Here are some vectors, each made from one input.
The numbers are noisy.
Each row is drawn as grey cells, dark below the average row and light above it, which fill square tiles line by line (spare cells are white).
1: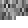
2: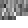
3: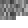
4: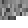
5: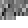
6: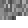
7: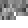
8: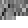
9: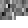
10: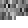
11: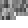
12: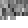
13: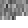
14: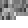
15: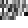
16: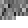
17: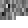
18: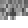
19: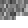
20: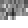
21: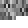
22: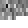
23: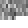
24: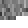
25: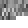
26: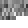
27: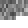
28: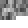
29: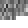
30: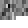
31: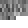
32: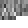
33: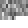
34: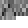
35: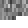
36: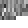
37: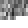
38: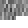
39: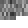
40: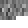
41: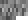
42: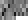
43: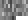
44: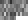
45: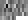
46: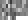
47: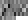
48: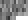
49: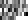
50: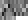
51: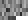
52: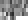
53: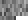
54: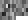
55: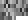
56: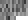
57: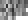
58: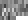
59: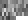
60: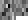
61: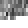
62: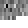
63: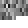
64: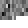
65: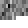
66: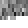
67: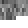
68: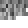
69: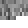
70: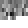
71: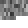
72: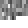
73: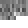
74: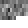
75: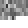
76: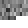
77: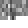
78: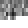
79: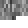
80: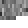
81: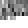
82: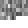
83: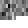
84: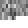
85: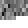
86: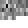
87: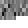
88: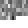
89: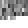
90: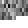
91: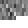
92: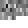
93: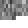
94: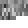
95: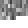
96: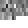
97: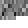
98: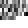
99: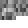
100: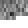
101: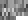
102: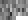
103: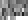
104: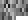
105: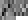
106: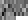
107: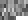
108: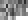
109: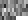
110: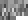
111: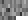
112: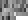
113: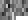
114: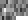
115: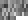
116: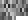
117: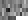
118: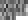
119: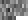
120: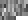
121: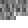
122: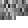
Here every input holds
a list of up to three points on a 4-point line.
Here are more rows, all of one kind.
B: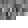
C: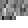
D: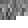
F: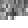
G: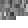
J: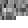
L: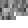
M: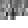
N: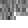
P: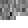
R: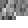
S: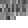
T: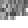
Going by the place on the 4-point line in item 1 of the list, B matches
D, N, P and S.
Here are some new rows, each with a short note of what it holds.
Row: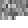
a list of two items
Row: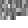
a list of two items
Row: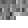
a list of three items
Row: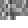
a list of two items
